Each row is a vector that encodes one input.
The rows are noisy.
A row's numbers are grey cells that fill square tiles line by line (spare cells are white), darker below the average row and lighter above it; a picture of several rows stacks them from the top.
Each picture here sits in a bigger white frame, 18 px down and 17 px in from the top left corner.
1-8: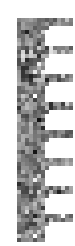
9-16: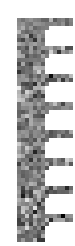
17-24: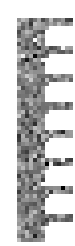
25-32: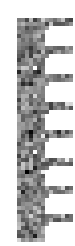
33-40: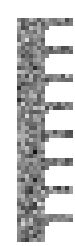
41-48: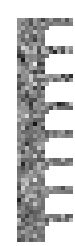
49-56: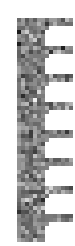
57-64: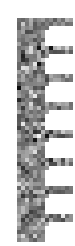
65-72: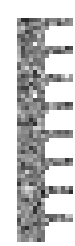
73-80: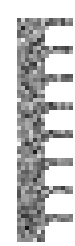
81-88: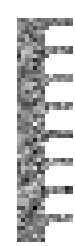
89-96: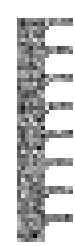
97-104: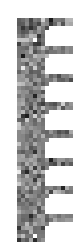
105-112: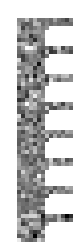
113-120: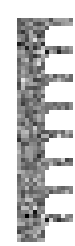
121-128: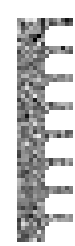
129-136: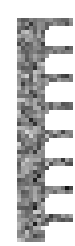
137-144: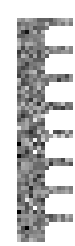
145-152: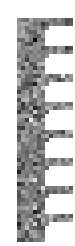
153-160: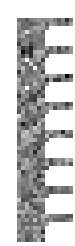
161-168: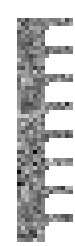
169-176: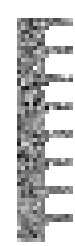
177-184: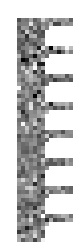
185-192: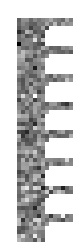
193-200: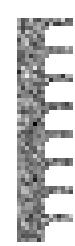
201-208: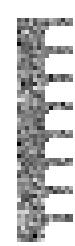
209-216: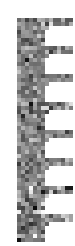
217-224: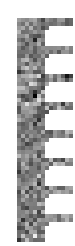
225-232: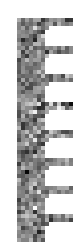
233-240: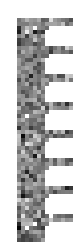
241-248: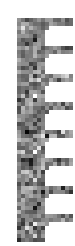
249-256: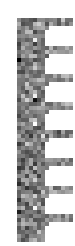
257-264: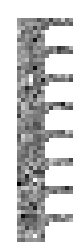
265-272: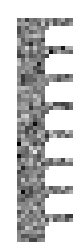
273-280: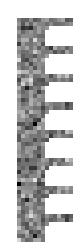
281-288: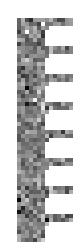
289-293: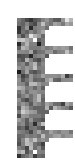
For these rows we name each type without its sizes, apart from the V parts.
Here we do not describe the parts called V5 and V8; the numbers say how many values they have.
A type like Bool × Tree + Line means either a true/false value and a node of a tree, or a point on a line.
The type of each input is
Bool × Line × (Line + V5 × V8).
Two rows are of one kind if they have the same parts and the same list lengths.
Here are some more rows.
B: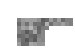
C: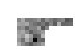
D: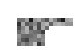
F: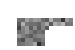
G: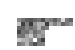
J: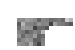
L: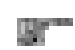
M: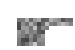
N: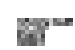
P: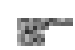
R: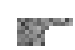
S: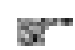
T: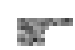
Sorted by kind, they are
B, C, D, F, J, L, M, P, S, T
G, N, R

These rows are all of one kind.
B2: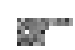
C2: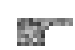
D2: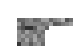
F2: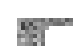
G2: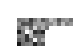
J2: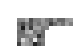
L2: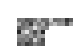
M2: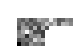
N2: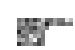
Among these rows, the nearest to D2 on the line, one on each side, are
J2 and L2.
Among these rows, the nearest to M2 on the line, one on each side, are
C2 and F2.
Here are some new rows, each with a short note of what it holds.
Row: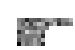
a point on a line, a true/false value, a value of V5 and a value of V8
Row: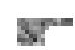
a point on each of two lines and a true/false value
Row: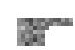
a point on each of two lines and a true/false value
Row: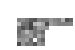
a point on a line, a true/false value, a value of V5 and a value of V8
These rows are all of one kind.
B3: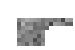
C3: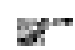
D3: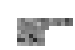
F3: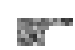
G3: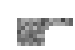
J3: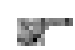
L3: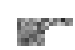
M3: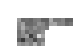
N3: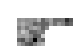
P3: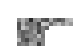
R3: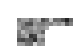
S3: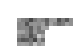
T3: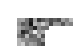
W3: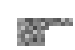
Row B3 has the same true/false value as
G3, L3 and P3.
